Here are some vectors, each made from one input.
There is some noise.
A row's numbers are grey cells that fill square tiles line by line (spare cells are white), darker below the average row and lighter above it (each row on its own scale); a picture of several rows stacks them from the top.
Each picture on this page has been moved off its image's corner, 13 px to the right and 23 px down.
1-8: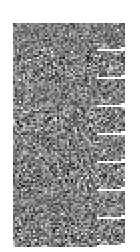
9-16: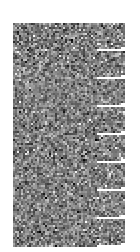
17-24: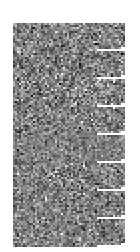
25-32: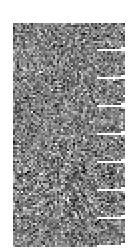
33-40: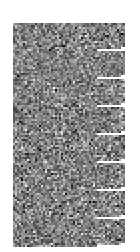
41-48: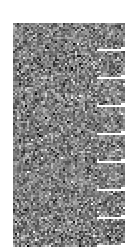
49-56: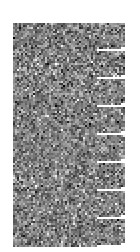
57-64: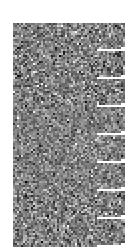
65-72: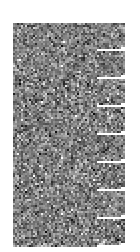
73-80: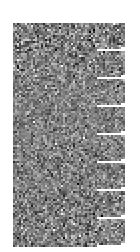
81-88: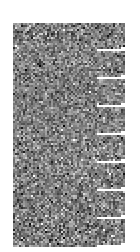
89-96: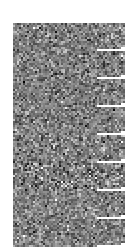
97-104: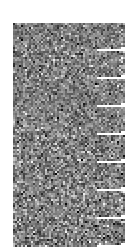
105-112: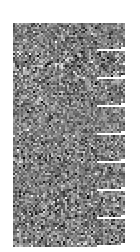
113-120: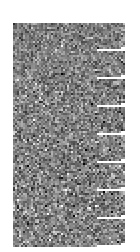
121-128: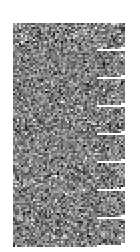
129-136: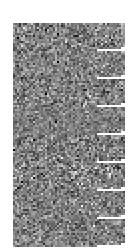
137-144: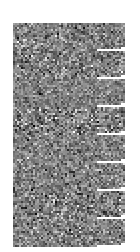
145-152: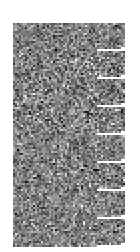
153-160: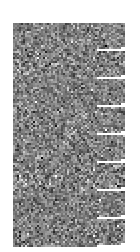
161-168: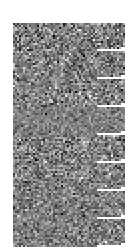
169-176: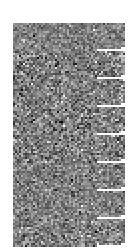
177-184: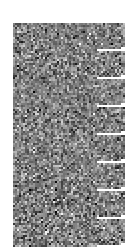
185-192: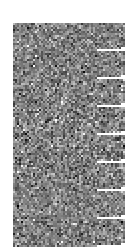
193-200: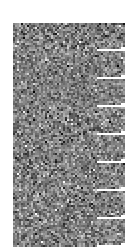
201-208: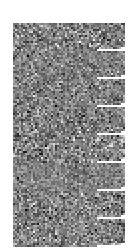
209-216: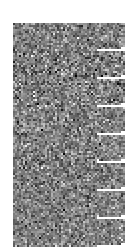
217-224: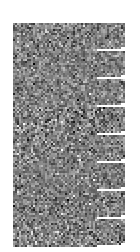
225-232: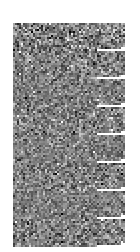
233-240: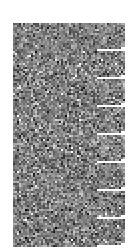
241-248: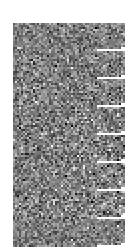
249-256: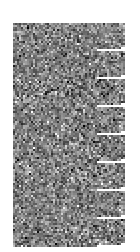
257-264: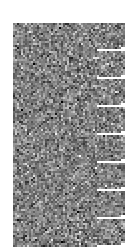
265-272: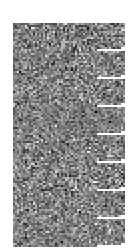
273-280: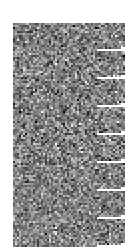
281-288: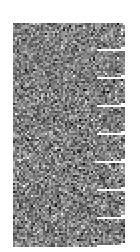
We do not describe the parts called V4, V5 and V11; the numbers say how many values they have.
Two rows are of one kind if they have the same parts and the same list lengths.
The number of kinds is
5.
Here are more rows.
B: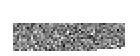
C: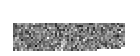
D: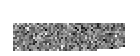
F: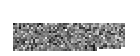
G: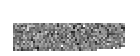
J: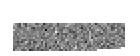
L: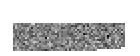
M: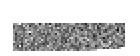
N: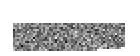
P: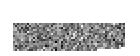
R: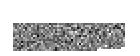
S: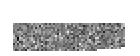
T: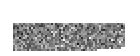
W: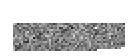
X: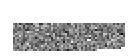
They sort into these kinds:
B
C, F, T, X
D, G, J, L, S
M
N, P, R, W

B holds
a point on an 8-point circle and a value of V5.
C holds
a true/false value and a value of V11.
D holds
a value of V4 and a value of V5.
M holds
a fixed value.
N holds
two labels (each one of 8).
